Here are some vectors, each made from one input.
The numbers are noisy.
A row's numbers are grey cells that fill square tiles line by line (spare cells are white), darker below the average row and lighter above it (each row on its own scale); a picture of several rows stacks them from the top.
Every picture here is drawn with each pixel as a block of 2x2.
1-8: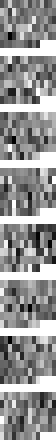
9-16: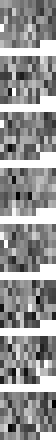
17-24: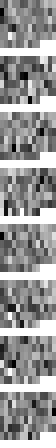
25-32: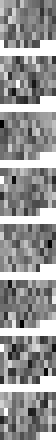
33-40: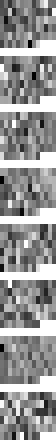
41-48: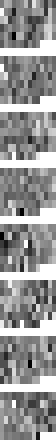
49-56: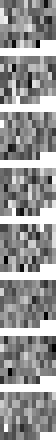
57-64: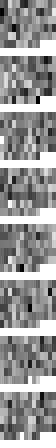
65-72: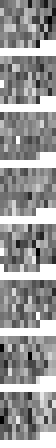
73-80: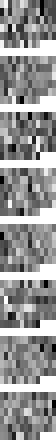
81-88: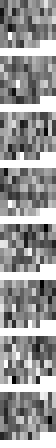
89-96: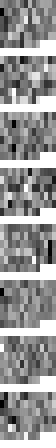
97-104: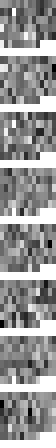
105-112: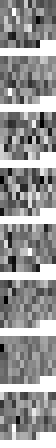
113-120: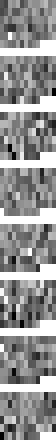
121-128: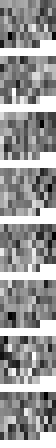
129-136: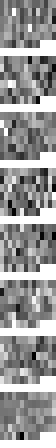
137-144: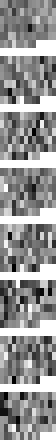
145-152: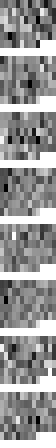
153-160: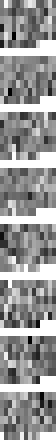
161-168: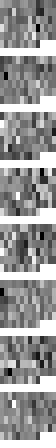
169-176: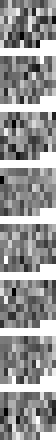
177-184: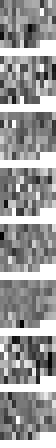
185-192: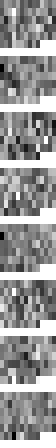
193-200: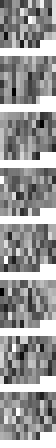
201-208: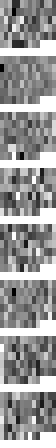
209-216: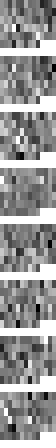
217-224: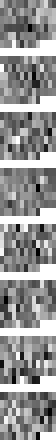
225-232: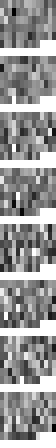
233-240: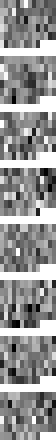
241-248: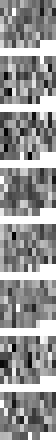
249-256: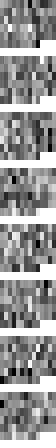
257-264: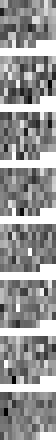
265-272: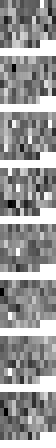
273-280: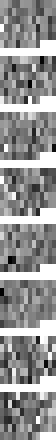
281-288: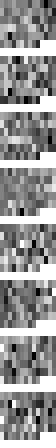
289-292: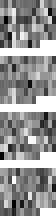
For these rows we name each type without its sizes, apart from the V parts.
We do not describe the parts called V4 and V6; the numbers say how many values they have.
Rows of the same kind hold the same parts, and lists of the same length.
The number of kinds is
4.
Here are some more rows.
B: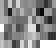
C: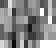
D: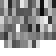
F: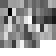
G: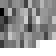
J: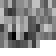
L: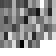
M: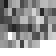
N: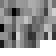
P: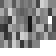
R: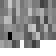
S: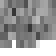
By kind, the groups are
B, F, R
C, D, J, N
G, M, P, S
L

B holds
a point on each of two lines and a value of V4.
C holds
a point on a circle and a point on each of two lines.
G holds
a point on a circle, a point on a line and a value of V6.
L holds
a point on a line, a value of V4 and a value of V6.
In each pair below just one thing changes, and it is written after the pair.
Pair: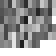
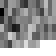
the value of V6
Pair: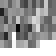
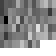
the value of V6
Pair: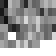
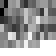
the value of V4
